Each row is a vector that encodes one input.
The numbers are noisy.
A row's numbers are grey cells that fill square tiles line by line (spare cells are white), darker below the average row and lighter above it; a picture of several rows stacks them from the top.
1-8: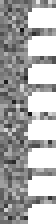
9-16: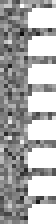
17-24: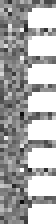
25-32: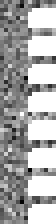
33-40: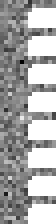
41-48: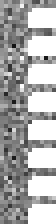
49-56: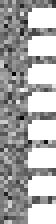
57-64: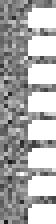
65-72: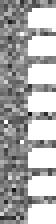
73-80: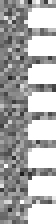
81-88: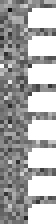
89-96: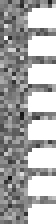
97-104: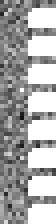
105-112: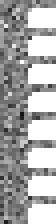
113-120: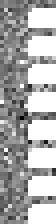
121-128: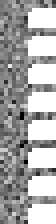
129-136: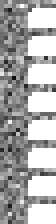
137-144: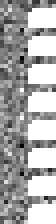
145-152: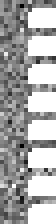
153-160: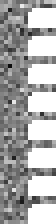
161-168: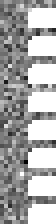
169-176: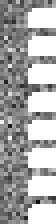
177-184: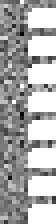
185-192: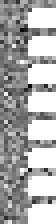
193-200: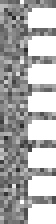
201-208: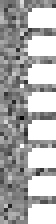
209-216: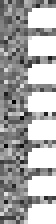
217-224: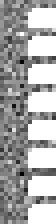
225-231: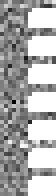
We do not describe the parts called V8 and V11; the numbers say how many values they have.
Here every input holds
a node of a 7-node tree, a true/false value, a value of V8 and a value of V11.
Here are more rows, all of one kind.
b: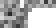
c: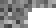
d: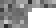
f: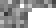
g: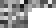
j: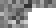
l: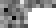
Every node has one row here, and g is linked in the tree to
c.
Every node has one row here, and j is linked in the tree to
b and l.
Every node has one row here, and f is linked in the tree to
d.
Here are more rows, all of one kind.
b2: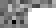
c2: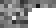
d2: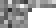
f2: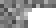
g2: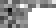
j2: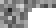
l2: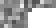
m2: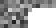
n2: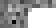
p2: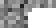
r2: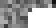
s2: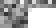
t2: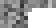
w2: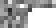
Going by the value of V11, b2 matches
c2, m2 and n2.
